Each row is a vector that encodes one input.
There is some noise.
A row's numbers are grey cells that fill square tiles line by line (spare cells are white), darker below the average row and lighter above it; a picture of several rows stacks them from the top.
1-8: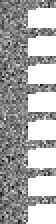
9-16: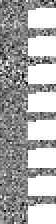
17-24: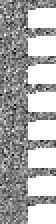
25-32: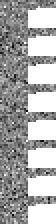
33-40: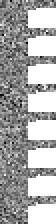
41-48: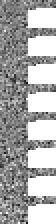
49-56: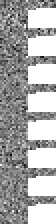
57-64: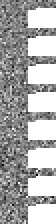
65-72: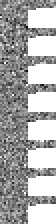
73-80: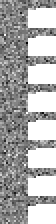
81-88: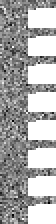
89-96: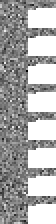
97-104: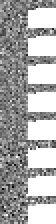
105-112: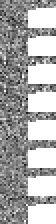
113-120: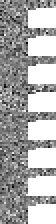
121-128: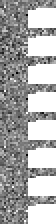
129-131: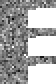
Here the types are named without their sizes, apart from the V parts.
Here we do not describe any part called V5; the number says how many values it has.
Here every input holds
a label, together with either a node of a tree, or a value of V5.
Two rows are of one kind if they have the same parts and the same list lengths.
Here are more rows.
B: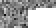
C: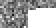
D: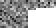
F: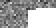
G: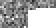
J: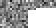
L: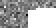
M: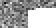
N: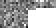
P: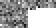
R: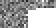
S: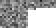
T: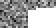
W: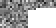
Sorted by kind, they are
B, C, F, G, J, L, M, P, S, W
D, N, R, T

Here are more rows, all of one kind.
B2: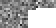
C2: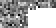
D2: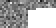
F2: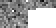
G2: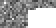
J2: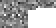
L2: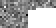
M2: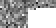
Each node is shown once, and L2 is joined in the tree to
J2.
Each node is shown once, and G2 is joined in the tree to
B2 and C2.
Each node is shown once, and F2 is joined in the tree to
D2.
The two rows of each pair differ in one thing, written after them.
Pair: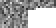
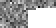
the label
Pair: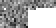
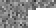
the label
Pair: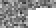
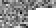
the node of the tree
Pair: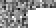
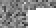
the label
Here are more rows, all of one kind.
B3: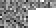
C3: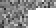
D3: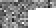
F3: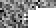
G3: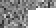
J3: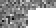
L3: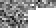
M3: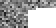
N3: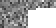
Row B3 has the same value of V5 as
C3, G3 and N3.
